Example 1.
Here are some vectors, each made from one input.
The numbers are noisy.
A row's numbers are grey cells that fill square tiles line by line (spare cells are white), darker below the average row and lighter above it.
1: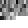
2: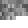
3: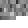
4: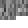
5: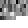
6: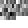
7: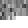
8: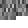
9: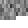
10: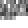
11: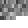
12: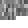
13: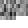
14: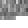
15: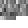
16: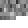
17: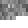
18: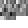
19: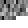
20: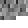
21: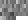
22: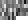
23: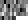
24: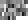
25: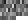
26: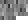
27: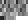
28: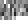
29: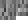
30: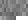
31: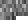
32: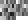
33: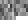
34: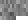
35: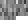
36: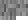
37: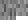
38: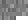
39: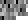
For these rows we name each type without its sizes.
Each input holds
a point on a line.
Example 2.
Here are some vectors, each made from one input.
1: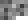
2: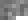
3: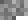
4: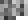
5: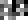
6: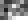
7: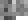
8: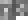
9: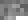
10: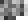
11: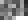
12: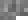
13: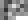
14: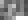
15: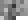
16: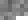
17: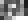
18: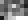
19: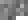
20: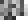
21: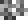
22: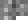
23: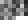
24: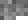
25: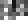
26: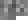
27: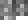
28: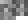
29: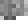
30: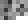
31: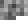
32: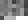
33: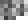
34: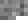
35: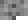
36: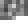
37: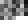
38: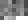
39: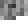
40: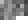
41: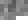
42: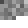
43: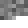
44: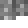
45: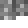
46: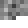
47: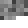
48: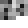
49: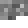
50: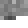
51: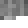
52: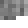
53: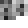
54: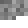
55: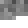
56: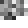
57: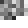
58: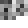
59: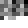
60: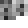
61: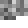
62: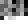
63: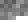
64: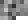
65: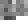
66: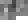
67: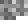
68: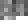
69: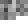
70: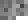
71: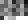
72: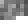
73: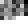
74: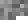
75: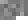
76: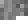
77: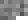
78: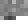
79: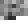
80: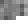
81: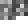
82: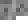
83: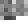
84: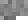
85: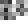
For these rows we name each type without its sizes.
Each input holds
a point on a circle.
